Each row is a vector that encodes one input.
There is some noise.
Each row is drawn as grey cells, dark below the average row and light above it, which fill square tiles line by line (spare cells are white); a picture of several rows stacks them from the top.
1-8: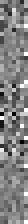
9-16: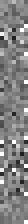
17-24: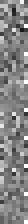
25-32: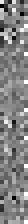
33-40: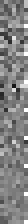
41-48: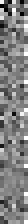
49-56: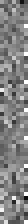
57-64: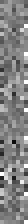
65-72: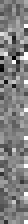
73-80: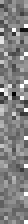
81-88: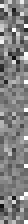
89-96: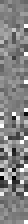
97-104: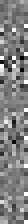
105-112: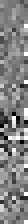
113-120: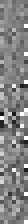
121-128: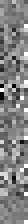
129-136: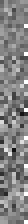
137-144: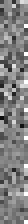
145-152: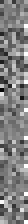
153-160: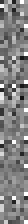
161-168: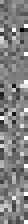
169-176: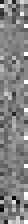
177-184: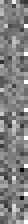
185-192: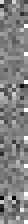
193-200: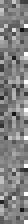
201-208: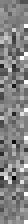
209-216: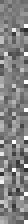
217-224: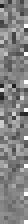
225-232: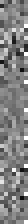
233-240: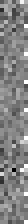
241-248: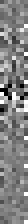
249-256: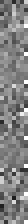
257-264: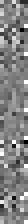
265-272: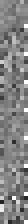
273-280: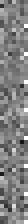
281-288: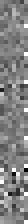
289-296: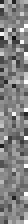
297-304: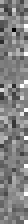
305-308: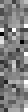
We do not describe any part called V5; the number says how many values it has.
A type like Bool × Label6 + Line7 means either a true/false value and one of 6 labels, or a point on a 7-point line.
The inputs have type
Bool × Line9 + (Line6 + V5) × Line10.
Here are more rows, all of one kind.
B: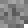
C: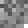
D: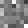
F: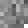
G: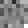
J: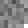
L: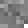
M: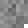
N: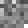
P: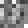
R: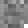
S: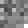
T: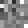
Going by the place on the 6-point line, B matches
N and P.
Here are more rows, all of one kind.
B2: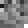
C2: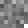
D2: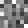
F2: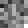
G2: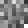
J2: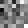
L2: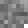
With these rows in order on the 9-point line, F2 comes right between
B2 and L2.
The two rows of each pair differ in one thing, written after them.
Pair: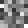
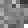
the place on the 10-point line
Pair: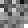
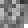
the place on the 10-point line
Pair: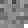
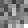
the place on the 10-point line
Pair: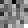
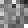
the value of V5
